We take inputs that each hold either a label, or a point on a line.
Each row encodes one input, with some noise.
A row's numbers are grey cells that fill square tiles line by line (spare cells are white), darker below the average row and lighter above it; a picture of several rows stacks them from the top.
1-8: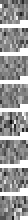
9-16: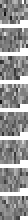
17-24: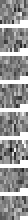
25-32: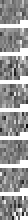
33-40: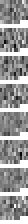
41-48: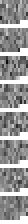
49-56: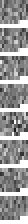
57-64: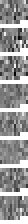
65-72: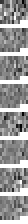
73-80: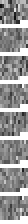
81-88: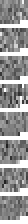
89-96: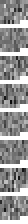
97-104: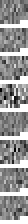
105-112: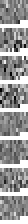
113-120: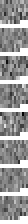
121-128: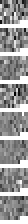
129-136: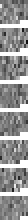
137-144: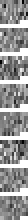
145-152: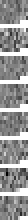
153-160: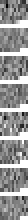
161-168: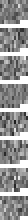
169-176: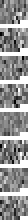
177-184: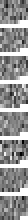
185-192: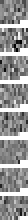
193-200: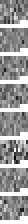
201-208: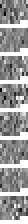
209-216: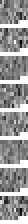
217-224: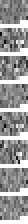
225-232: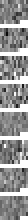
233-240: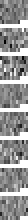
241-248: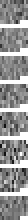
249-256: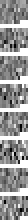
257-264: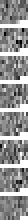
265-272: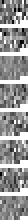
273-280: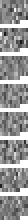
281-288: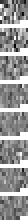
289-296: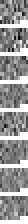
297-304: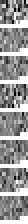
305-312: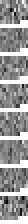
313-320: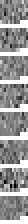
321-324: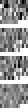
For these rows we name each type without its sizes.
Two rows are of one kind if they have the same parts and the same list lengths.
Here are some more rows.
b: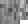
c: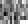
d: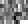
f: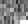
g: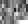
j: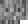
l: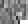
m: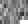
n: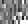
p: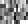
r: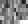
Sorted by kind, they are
b, d, f, j, l, m, n, p
c, g, r

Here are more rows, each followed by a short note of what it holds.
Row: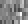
a point on a line
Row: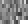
a point on a line
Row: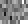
a label
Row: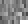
a point on a line
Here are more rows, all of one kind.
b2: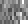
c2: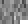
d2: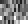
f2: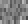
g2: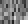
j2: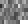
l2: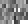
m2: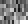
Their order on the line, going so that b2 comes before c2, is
m2, f2, d2, l2, b2, c2, g2, j2.
